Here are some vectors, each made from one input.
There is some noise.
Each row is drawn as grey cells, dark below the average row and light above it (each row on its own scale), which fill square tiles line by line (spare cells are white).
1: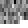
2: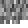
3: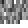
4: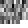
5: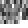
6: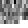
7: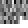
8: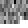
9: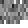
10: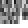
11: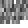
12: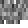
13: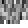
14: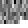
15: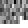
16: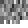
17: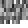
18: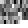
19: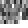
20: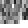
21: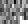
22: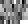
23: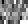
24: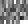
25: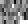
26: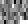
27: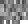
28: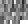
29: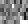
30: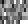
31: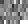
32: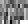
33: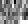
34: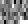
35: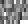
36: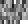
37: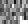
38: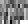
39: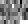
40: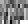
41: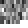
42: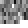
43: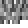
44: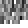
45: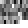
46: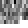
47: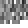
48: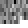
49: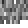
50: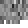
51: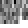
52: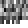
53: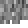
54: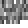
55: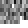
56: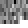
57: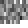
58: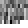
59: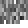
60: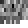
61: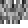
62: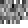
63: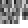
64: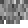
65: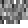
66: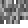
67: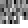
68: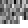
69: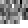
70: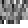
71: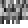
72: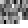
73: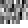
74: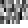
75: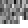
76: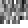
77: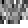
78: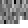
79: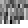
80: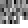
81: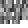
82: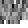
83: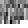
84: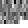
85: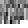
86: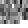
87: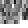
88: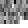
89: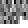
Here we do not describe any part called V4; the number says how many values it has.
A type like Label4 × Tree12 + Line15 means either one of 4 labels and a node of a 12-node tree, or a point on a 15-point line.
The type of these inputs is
List2(Line5 × V4).
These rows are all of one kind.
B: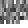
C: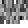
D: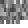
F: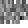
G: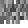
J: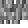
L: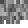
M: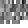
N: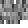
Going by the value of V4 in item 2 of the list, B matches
D, F and N.
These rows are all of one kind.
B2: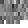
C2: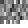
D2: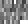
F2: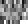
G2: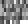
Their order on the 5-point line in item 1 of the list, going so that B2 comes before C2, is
B2, F2, C2, G2, D2.
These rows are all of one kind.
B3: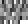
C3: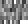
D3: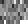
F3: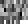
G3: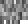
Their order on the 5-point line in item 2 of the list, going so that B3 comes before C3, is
F3, D3, B3, C3, G3.
